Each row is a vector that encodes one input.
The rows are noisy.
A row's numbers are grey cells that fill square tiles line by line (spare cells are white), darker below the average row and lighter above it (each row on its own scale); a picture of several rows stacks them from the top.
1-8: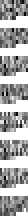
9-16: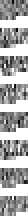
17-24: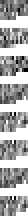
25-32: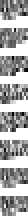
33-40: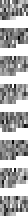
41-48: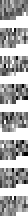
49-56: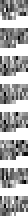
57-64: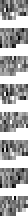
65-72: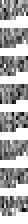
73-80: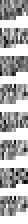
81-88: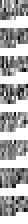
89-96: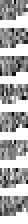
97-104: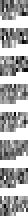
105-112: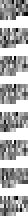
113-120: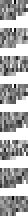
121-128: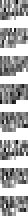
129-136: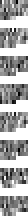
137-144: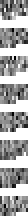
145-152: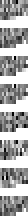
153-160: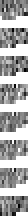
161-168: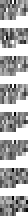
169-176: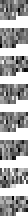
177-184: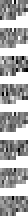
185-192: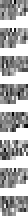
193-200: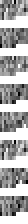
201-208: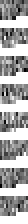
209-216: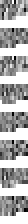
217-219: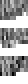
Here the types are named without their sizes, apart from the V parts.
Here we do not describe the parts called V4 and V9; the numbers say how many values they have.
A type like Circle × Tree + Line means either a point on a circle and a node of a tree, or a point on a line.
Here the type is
(Bool × V9 + Line) × V4.
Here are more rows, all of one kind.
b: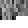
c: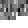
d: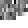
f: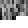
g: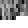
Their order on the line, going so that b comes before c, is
b, f, g, c, d.
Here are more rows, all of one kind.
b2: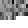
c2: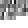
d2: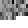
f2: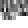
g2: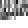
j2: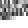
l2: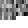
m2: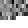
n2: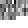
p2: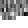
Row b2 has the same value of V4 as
d2, l2 and m2.
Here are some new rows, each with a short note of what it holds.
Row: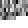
a true/false value, a value of V4 and a value of V9
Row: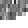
a point on a line and a value of V4
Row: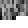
a point on a line and a value of V4
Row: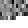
a true/false value, a value of V4 and a value of V9
